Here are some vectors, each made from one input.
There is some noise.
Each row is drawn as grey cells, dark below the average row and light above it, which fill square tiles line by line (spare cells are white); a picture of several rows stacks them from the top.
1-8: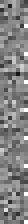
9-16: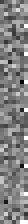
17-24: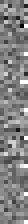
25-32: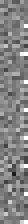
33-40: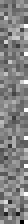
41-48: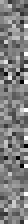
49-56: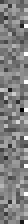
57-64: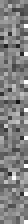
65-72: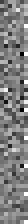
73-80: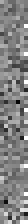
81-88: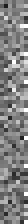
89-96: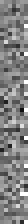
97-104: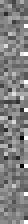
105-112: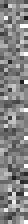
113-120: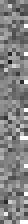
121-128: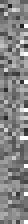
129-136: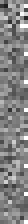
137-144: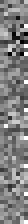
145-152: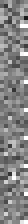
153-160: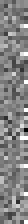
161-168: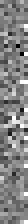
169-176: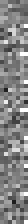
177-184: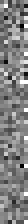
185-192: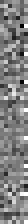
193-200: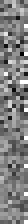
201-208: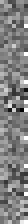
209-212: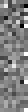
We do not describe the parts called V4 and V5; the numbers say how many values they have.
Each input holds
either one of 7 labels and a value of V4, or a node of a 10-node tree and a value of V5.
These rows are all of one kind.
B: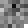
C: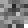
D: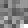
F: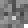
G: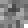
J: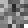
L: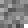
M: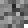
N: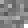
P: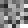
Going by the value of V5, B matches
J and M.
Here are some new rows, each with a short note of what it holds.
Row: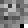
one of 7 labels and a value of V4
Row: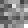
one of 7 labels and a value of V4
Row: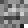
one of 7 labels and a value of V4
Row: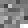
a node of a 10-node tree and a value of V5
